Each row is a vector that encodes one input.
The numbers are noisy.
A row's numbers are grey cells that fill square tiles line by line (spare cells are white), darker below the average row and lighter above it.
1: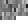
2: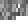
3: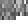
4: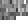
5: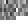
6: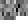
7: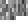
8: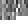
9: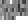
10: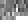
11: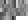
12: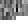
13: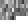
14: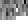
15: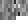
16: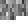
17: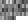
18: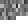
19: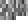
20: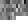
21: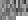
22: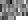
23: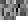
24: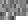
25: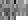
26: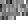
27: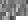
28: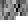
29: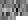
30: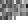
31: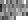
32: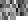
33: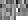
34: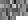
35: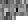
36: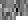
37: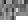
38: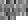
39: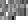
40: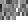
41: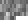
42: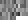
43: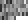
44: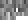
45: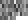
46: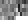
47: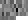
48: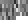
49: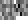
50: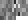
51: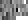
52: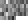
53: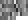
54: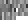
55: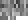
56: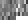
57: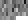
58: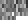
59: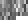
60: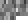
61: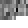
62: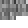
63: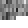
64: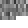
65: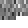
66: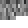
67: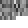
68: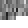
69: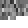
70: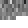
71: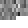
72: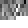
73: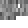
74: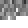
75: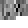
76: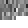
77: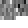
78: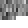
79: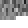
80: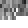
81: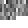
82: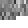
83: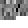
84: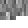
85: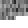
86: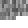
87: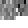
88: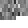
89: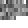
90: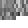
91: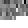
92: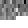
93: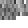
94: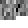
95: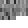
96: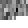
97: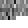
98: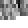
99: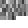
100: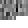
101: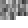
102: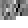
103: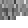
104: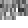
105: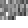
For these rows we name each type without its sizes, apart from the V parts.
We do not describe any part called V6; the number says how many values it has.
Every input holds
a point on a line and a value of V6, together with either a fixed value, or a node of a tree.
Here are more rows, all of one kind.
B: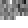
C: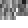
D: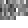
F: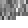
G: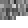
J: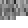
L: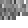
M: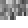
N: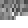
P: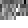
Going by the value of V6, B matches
J and N.
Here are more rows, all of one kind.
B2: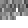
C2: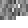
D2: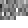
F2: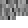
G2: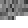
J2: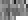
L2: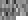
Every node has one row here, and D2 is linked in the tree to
G2, J2 and L2.
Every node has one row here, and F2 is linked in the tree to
G2.
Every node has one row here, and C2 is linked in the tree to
J2.
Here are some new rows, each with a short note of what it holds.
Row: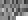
a point on a line, a node of a tree and a value of V6
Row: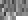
a point on a line, a node of a tree and a value of V6
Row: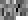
a point on a line and a value of V6
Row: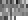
a point on a line and a value of V6
